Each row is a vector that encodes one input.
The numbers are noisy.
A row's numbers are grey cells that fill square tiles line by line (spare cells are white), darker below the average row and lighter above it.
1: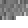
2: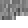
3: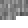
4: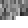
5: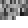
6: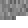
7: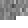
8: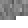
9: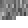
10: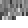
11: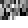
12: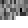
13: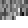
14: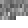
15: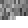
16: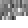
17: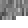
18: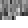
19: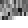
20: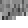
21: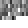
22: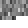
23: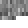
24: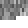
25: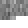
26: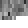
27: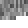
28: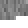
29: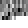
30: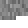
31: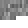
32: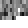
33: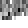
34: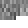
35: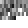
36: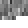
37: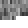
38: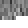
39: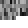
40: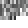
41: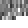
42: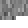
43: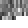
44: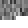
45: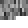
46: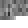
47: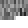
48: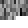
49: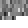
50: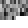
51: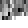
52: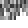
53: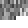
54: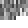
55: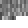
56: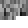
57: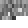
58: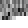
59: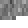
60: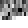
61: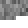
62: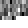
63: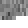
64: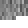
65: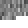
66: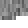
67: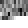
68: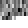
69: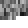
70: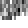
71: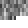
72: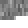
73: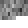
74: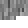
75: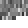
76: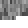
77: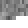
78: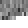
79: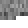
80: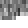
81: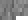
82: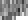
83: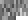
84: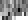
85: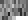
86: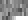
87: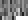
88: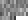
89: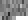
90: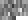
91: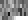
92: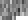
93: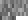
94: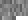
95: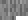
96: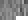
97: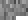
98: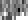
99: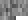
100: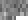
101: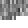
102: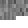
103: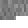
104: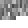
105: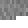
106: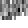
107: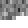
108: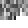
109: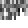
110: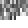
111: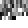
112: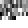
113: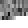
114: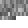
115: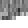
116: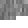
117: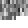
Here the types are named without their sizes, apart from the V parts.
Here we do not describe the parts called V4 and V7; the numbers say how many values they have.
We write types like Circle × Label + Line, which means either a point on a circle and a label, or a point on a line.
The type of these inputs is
(Bool × Bool × Bool + Unit) × Tree × V4 × V7.
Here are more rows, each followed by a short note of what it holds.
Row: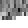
a node of a tree, three true/false values, a value of V4 and a value of V7
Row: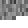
a node of a tree, a value of V4 and a value of V7
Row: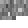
a node of a tree, three true/false values, a value of V4 and a value of V7
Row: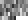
a node of a tree, three true/false values, a value of V4 and a value of V7
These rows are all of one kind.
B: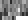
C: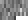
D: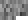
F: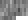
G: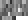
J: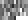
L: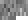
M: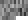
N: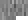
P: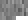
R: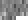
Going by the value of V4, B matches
M, N, P and R.
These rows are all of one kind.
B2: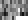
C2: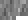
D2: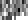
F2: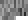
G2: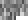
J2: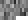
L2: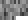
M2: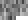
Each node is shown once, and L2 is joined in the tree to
B2, C2, F2 and J2.
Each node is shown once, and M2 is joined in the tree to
B2.
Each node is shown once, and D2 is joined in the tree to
J2.
